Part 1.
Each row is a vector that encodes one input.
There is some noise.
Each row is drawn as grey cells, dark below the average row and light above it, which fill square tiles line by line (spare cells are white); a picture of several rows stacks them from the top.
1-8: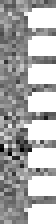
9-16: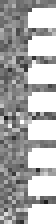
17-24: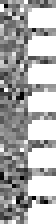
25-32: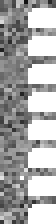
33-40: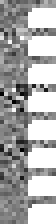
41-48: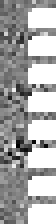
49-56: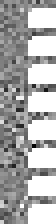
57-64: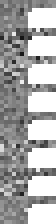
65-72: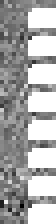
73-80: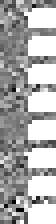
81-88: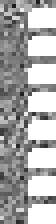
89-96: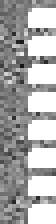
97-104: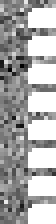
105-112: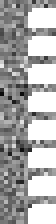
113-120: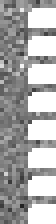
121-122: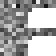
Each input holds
either a point on an 8-point line, or a point on a 9-point line.
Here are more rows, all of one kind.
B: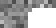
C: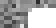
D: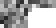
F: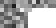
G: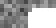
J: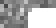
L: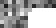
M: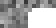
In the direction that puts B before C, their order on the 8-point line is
B, M, G, C, L, D, F, J.
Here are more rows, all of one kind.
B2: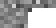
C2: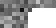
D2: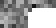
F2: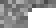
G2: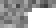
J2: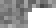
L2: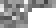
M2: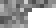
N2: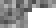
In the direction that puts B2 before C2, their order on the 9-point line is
J2, G2, N2, F2, M2, D2, L2, B2, C2.
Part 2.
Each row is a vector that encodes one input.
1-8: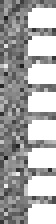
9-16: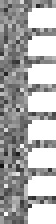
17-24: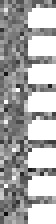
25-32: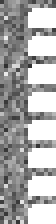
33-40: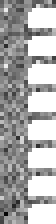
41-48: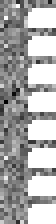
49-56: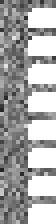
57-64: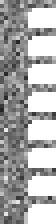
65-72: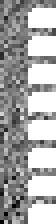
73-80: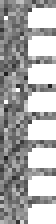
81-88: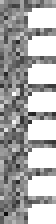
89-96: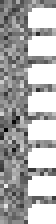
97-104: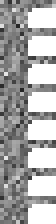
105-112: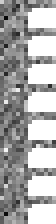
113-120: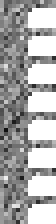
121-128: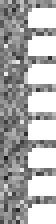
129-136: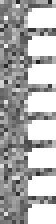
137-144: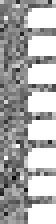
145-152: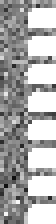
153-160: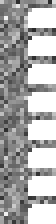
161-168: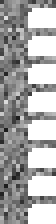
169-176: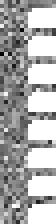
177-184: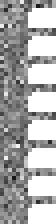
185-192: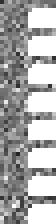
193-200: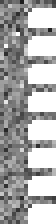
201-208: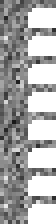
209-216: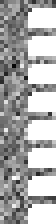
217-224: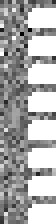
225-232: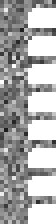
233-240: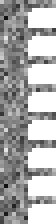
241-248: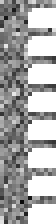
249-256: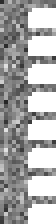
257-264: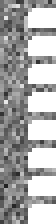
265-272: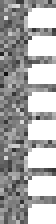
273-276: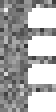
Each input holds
a true/false value, together with either a point on a 17-point circle, or a fixed value.
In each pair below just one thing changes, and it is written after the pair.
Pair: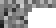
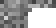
the true/false value
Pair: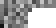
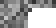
the true/false value
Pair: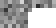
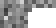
the place on the 17-point circle
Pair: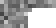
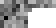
the place on the 17-point circle
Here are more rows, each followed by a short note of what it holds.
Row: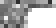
a true/false value
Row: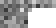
a point on a 17-point circle and a true/false value
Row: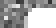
a true/false value
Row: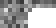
a point on a 17-point circle and a true/false value
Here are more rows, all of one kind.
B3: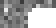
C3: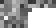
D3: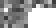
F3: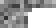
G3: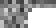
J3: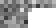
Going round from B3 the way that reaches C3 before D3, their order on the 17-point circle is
B3, F3, J3, C3, G3, D3.
